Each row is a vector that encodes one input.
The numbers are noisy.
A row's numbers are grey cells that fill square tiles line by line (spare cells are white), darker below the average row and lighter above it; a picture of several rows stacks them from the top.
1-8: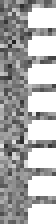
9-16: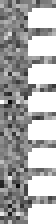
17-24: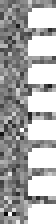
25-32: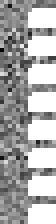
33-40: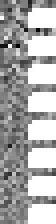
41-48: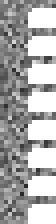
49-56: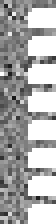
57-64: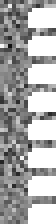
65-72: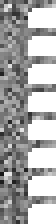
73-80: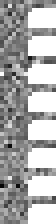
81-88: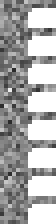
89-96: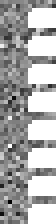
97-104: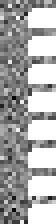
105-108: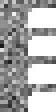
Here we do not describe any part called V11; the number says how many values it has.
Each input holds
either a point on a 6-point line, or a point on an 8-point line, or a value of V11.
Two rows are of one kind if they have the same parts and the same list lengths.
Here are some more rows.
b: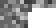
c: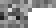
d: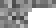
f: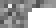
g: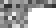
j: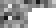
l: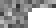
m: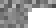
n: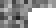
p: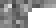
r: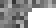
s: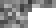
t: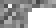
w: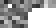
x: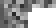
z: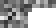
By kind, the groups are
b, s, x, z
c, g, l, m
d, f, j, n, p, r, t, w

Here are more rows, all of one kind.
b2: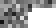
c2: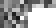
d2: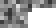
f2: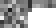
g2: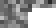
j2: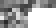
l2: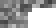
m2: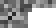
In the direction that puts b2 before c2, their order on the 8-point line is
g2, d2, f2, b2, c2, j2, m2, l2.
